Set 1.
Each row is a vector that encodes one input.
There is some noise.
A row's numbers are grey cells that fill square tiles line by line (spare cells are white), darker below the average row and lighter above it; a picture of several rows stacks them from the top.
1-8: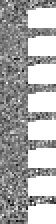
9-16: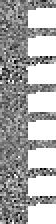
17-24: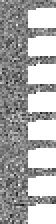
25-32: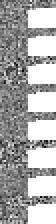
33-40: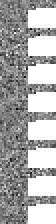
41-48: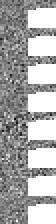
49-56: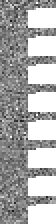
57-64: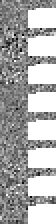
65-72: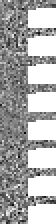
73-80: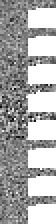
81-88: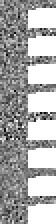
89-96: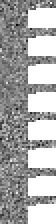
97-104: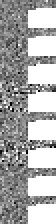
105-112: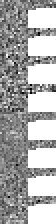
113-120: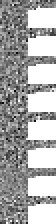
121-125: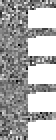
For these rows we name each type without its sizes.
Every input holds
a point on a line and a node of a tree, together with either a fixed value, or a node of a tree.
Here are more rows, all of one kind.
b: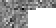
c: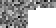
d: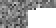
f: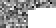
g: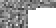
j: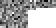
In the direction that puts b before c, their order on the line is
j, b, c, g, f, d.
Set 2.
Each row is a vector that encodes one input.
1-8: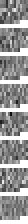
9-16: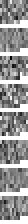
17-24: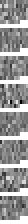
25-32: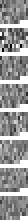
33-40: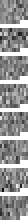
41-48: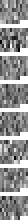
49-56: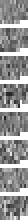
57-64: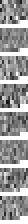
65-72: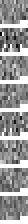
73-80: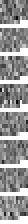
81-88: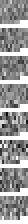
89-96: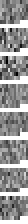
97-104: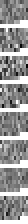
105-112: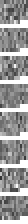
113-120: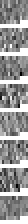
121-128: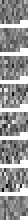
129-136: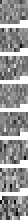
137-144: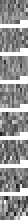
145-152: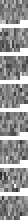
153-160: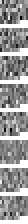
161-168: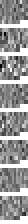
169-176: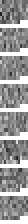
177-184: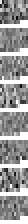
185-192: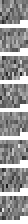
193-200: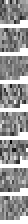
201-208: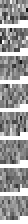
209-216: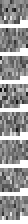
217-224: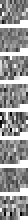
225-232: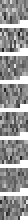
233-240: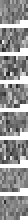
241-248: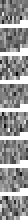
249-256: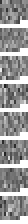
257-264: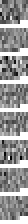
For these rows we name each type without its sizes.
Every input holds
either three true/false values, or a list of points on a line.
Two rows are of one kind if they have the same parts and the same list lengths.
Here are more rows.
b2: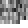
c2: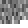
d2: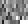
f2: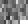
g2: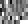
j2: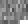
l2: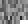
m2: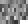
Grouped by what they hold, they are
b2
c2, g2, l2
d2
f2, j2, m2

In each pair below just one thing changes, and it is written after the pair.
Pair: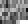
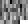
the place on the line in item 2 of the list
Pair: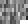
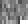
the place on the line in item 1 of the list
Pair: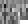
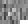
the place on the line in item 1 of the list
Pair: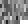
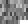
the place on the line in item 1 of the list
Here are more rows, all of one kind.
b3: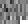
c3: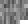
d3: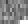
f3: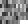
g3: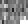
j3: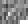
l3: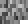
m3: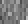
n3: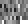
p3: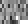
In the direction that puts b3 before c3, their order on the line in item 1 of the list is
m3, j3, l3, n3, b3, c3, d3, g3, p3, f3.
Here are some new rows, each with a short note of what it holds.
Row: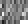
three true/false values
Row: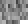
a list of one item
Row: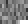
a list of two items
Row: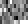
a list of one item
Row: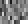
three true/false values
